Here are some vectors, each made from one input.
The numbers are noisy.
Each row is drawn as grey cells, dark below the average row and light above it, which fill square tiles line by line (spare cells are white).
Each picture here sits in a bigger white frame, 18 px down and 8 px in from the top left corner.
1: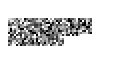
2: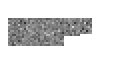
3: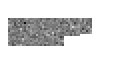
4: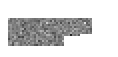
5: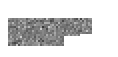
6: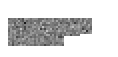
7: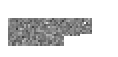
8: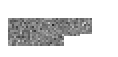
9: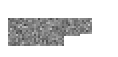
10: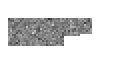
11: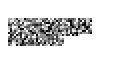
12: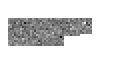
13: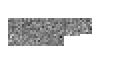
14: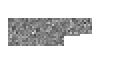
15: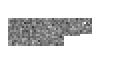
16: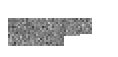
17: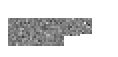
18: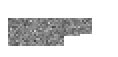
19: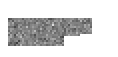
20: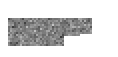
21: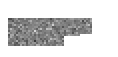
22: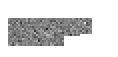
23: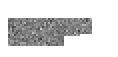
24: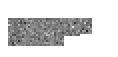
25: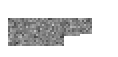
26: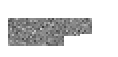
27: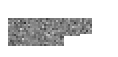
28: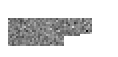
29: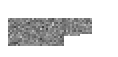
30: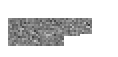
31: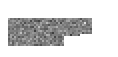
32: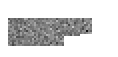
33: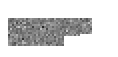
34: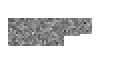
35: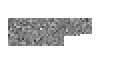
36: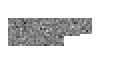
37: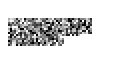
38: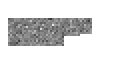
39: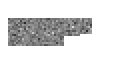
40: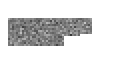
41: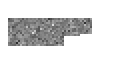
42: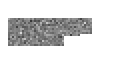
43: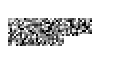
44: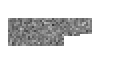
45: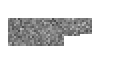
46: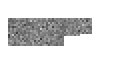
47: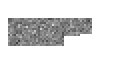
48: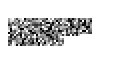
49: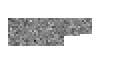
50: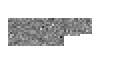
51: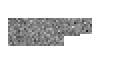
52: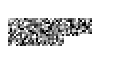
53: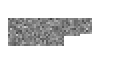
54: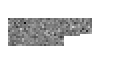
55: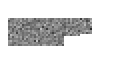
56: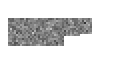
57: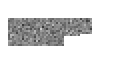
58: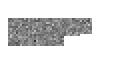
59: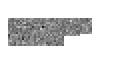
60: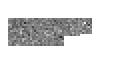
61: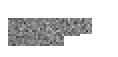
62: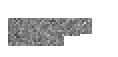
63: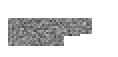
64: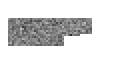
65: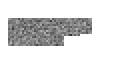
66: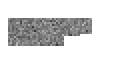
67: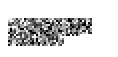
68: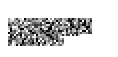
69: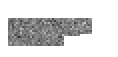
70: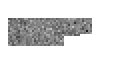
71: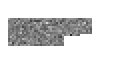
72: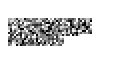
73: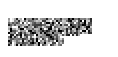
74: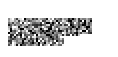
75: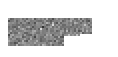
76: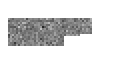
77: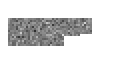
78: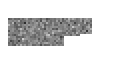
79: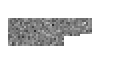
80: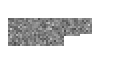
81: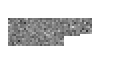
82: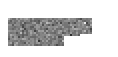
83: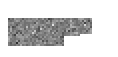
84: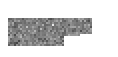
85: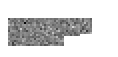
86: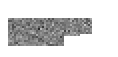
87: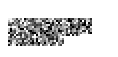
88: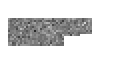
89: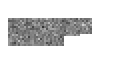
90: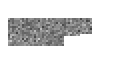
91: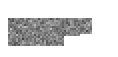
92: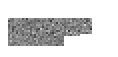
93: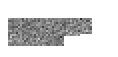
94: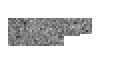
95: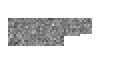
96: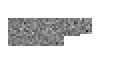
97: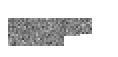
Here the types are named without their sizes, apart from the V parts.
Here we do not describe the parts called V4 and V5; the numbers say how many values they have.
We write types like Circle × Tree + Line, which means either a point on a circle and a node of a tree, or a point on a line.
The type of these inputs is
Bool × (Circle + Unit) × V4 × V5 + Line × Line.
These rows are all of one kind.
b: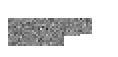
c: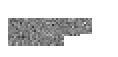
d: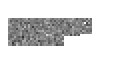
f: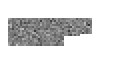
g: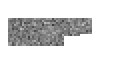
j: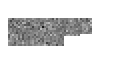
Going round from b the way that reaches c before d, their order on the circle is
b, g, j, c, d, f.
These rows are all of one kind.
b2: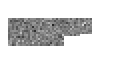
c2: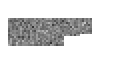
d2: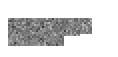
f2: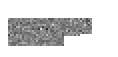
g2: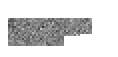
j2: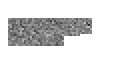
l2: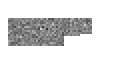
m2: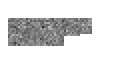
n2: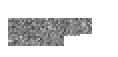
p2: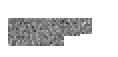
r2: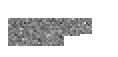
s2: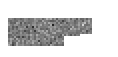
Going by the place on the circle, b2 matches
g2 and j2.
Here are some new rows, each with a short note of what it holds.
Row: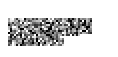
a point on each of two lines
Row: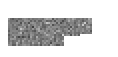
a point on a circle, a true/false value, a value of V4 and a value of V5
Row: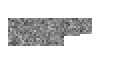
a true/false value, a value of V4 and a value of V5
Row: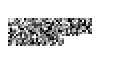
a point on each of two lines
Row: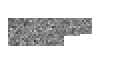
a true/false value, a value of V4 and a value of V5
